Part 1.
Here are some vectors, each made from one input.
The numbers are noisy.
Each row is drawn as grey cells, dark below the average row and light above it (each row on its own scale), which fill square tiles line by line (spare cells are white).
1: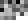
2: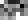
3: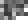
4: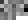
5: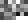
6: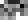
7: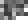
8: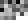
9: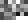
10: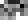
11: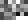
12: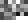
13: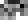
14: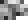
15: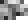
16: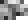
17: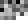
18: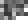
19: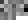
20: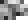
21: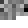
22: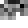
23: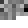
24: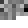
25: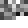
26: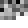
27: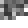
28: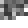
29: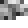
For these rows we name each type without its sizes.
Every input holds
a point on a circle.
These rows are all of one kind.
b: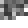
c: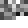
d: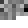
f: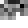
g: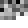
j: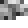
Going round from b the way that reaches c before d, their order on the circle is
b, c, j, d, g, f.
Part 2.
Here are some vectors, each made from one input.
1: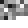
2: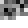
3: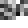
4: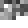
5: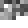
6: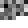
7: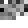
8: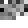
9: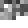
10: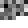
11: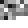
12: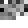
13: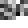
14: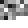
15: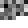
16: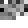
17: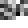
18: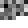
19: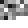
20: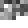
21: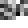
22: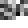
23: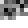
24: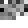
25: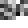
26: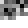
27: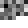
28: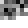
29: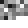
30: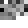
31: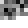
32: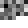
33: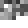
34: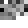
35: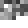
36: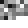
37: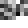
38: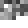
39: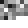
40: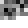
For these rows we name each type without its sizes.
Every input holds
a point on a circle.
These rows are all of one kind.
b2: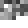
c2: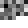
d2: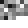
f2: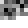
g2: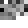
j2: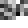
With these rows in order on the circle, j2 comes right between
c2 and d2.
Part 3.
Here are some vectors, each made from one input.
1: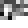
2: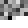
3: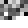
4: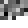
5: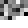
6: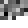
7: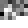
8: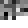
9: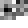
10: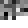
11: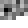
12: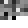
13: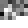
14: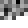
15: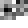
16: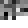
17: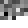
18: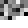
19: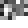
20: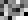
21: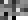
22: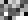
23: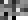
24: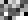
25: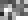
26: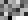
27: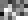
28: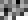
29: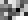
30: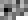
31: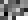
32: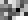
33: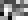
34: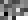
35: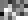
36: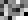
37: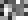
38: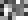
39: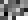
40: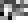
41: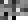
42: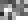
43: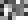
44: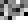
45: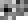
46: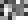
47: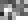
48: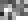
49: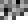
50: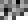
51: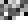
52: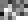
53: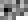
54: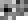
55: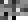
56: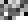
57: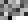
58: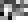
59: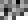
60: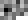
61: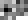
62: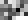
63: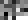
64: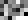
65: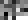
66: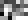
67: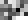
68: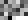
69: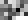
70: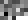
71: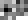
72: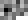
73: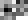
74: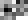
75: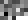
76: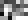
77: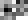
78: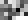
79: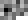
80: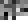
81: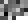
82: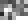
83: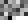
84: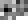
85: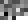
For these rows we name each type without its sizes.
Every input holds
a point on a line.
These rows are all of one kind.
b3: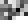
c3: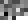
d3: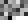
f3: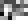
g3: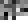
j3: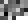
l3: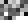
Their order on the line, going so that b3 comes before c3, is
f3, d3, l3, b3, j3, c3, g3.
